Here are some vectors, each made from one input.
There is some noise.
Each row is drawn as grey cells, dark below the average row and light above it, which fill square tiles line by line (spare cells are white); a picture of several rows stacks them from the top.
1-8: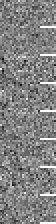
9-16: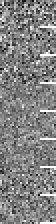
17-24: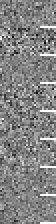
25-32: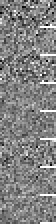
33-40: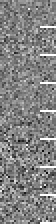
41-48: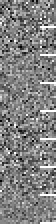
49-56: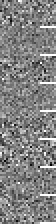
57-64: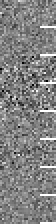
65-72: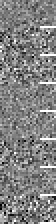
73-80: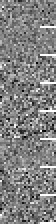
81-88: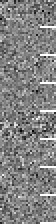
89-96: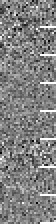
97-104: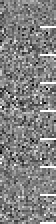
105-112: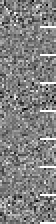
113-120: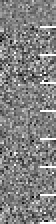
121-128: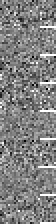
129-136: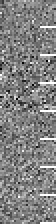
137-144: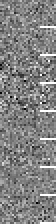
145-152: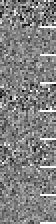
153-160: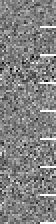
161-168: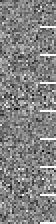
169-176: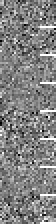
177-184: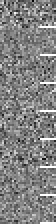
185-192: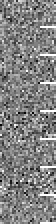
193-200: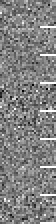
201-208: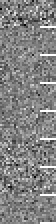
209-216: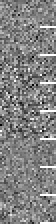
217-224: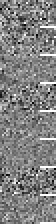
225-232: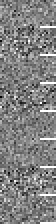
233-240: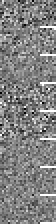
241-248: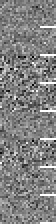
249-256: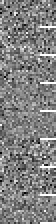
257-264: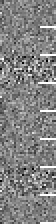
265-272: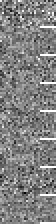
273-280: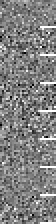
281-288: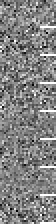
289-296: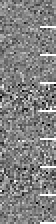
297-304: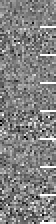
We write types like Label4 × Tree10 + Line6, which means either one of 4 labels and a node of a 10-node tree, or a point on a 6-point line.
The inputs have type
Bool × Bool × Bool × Bool × Tree8 + Line10 × Line10 × Line10.
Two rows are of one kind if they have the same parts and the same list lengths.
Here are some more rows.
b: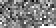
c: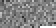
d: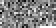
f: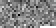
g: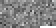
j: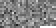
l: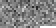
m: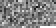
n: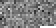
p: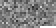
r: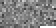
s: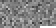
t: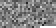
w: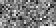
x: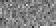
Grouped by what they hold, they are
b, d, w
c, f, g, j, l, m, n, p, r, s, t, x

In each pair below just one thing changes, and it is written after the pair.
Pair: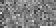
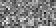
one of the four true/false values
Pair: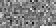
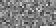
the node of the tree
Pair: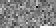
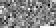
the node of the tree
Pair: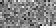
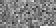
the node of the tree
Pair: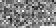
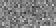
the node of the tree
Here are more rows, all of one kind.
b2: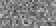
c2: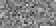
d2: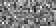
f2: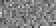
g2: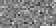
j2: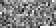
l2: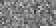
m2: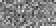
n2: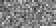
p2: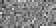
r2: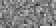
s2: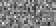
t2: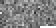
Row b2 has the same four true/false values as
c2, d2, r2 and s2.
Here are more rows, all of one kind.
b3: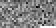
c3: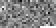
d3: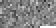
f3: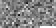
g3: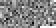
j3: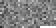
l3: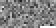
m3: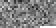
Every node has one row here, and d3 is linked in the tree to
b3 and m3.
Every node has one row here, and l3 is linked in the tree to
g3.
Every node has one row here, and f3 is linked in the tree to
c3 and j3.
